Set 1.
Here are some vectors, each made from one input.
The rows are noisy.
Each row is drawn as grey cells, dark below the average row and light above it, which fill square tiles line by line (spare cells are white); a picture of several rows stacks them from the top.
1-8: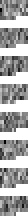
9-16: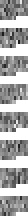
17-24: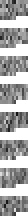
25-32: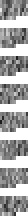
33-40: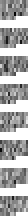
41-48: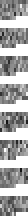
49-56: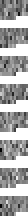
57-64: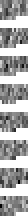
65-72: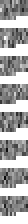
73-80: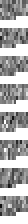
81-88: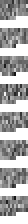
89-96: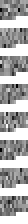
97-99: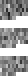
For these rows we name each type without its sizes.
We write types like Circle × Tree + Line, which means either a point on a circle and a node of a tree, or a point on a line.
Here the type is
(Bool × Bool × Bool + Label) × Label.
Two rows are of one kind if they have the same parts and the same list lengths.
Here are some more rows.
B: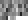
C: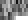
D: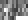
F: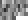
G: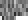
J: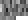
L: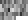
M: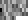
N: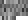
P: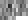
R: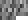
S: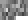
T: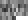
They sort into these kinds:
B, F, G, J, L, N, P, S, T
C, D, M, R

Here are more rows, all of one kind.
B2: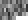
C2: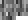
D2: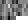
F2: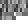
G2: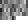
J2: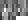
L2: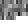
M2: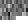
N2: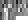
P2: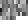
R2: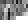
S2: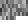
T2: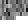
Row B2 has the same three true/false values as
D2, L2 and R2.
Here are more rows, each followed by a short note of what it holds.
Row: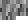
a label and three true/false values
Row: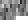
two labels
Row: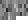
two labels
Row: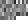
two labels
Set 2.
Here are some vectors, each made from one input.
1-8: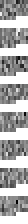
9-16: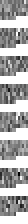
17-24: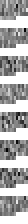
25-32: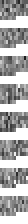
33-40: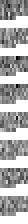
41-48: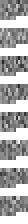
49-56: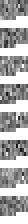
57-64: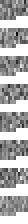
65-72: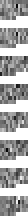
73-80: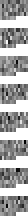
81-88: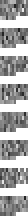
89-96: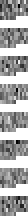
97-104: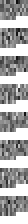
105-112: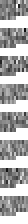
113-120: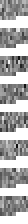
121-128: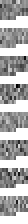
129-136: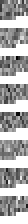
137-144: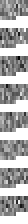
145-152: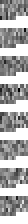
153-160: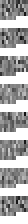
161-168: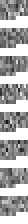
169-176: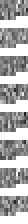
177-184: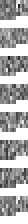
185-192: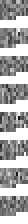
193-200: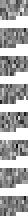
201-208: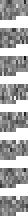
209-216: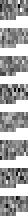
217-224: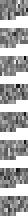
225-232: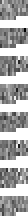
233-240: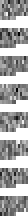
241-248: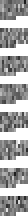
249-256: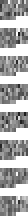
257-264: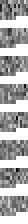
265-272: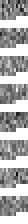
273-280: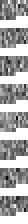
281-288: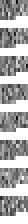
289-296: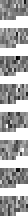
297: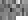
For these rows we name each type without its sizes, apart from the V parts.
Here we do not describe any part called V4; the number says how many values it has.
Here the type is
(Bool × Bool × Bool × Bool + Line) × V4.
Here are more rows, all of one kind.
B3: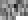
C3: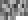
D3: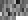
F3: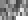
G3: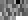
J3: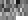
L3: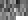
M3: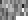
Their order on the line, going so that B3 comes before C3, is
F3, J3, L3, B3, C3, G3, D3, M3.
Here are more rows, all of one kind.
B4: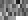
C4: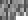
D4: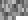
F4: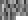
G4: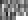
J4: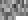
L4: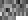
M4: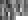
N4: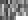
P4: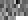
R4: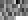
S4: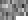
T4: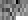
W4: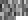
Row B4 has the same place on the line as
D4, J4, R4 and W4.
